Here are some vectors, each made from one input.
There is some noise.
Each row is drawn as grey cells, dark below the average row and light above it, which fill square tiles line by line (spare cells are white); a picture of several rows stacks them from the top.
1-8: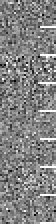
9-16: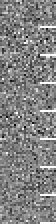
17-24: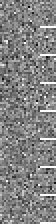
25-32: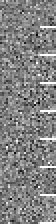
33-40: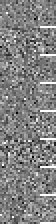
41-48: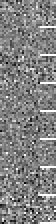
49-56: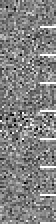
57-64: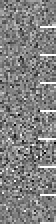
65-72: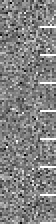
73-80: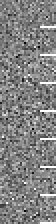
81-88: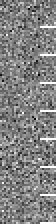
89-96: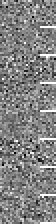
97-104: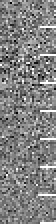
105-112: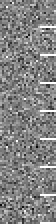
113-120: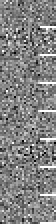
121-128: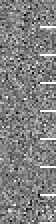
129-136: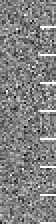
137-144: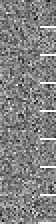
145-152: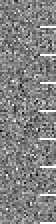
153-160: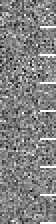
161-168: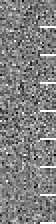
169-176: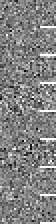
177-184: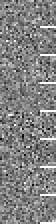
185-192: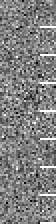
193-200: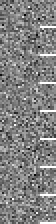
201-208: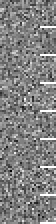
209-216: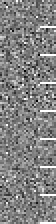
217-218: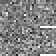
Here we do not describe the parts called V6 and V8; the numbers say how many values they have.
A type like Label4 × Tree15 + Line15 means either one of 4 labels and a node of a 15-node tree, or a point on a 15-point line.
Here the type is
Bool × (Tree11 + V6) × V8.
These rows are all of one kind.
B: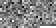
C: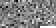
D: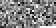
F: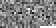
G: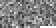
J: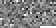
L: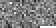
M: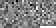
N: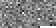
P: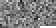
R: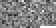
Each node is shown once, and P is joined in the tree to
M.
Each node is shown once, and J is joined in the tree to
L.
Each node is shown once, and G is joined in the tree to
L.
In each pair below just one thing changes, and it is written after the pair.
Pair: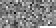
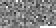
the true/false value
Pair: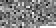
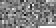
the true/false value
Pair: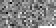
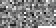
the value of V6
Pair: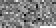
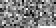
the value of V6
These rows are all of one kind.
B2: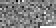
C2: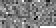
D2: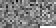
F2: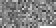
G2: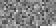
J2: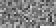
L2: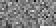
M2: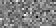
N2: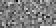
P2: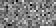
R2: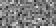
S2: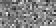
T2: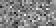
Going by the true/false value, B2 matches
D2, P2 and T2.
